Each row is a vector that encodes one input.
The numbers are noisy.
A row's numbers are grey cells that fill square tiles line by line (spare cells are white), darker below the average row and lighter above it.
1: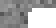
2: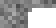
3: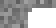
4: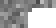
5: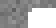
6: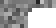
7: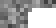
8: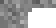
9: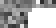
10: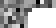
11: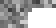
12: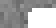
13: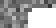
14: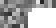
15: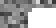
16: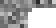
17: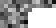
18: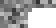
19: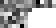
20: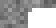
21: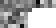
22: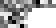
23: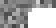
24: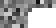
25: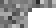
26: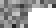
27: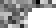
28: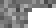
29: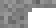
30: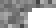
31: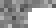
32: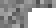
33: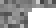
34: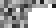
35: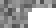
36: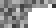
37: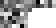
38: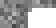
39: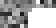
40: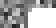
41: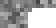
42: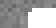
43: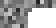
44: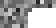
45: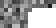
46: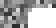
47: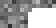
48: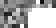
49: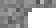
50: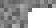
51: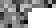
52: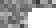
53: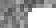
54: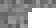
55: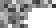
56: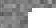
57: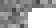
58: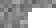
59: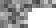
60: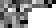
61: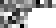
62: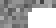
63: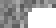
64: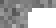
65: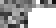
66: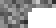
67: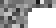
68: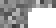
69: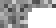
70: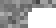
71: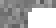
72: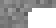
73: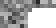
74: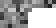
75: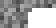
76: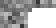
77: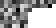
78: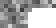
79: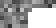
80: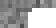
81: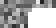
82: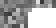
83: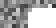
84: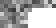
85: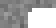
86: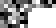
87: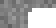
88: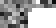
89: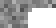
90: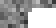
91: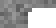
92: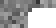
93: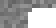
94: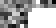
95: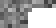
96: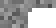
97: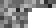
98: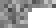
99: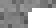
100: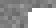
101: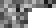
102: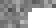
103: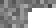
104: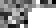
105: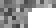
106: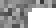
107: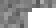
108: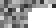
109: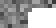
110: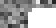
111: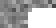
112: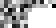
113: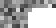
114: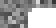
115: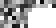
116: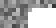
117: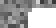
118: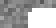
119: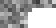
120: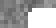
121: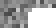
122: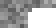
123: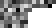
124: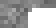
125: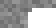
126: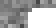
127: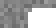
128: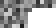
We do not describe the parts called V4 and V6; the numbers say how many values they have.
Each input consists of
a point on a 5-point line, a value of V4 and a value of V6, together with either a fixed value, or three true/false values.
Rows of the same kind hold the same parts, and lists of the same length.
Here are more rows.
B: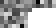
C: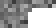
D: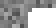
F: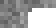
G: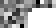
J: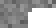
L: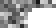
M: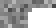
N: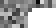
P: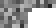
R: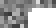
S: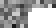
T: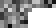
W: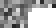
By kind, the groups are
B, C, F, G, J, L, N, S
D, M, P, R, T, W

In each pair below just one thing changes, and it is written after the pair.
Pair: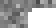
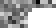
the value of V6
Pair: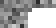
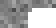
the value of V4
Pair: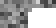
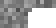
the value of V6
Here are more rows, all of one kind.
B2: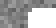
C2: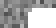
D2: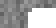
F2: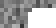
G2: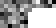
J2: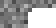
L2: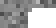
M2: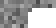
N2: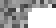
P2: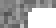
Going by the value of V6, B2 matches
D2, F2, G2 and L2.
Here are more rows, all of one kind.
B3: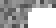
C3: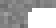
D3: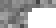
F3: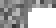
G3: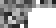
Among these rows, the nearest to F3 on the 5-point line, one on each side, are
C3 and D3.
